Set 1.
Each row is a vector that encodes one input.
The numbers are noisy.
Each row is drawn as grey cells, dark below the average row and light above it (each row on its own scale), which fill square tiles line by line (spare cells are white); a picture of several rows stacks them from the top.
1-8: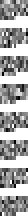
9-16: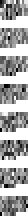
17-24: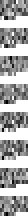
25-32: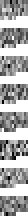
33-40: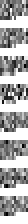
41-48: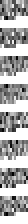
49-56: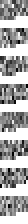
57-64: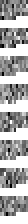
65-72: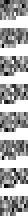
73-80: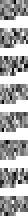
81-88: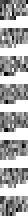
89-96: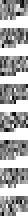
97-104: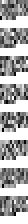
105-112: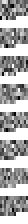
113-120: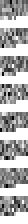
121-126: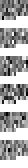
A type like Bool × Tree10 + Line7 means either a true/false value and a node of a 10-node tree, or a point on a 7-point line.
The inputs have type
Label12.
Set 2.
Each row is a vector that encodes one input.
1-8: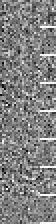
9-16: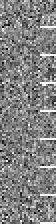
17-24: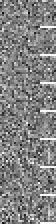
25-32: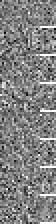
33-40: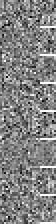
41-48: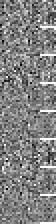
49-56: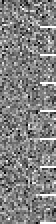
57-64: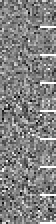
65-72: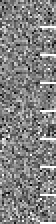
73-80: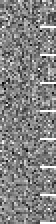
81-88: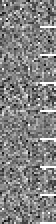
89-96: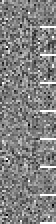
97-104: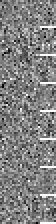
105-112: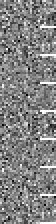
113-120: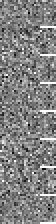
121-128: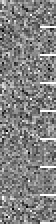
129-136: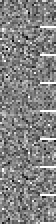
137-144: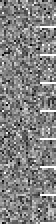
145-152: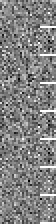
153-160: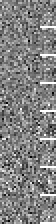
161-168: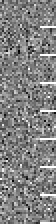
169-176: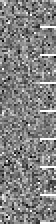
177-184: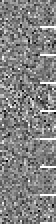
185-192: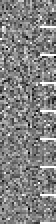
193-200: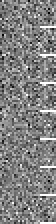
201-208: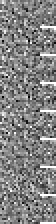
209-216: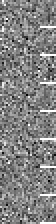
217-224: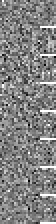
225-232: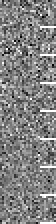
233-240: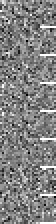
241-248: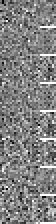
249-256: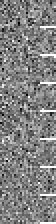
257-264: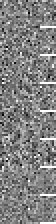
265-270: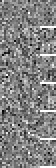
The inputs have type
Bool × Bool × Bool.
